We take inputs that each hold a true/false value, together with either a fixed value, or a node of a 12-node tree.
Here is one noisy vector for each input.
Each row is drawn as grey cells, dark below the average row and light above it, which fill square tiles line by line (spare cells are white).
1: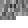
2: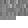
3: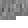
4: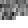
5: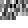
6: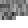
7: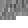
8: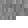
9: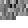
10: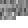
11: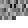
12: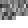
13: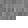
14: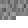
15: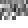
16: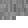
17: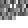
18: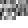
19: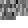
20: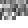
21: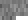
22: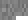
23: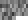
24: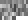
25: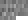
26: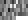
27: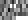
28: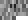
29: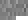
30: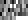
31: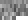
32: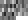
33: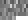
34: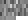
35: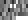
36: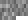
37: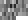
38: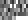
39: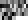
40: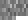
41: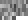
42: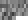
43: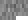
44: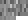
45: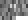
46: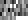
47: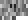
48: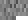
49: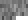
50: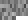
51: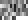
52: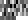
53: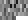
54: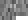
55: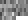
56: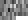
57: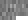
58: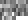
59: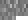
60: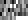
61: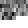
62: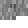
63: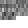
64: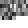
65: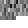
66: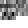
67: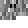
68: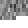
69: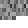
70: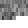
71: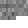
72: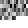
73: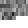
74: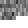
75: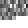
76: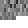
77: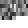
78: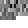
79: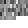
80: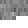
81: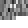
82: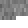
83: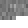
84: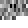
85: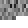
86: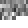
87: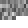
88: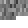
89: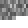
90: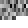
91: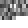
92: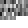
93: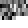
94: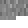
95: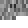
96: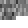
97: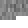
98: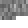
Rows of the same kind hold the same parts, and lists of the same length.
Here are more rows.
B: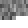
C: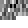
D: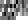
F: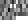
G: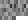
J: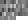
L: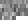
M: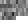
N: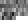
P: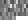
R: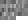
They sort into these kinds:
B, C, D, G, J, N, P, R
F, L, M

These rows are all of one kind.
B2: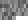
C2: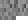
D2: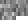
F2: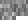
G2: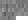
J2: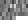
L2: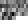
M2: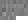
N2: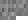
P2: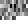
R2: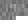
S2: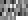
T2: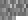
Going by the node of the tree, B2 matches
M2 and R2.
